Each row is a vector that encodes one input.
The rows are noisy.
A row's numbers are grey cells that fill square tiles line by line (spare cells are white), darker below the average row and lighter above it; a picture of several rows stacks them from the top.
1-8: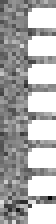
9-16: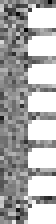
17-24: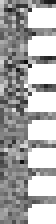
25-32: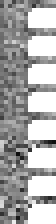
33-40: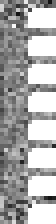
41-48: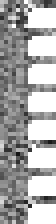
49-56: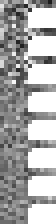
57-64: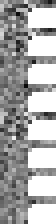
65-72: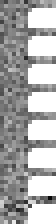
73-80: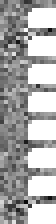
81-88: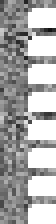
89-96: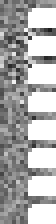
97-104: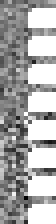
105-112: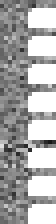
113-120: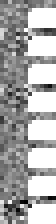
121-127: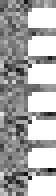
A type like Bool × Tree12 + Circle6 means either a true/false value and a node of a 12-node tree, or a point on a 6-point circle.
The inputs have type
Circle13 × Line6 + Line8.
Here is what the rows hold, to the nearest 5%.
About 70% of them hold a point on a 13-point circle and a point on a 6-point line. The rest hold a point on an 8-point line.
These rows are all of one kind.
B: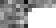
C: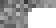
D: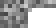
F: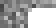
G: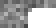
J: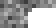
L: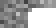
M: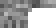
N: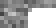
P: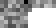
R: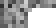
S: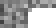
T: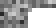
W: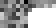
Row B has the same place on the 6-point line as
C, J and W.
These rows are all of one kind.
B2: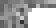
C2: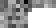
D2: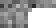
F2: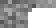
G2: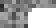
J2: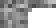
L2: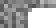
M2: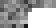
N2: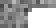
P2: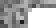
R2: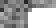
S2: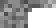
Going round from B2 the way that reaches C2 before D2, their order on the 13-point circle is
B2, P2, L2, R2, C2, F2, S2, N2, J2, M2, D2, G2.
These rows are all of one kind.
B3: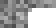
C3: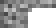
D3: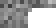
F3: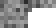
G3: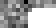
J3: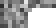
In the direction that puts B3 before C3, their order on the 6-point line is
G3, B3, D3, F3, C3, J3.
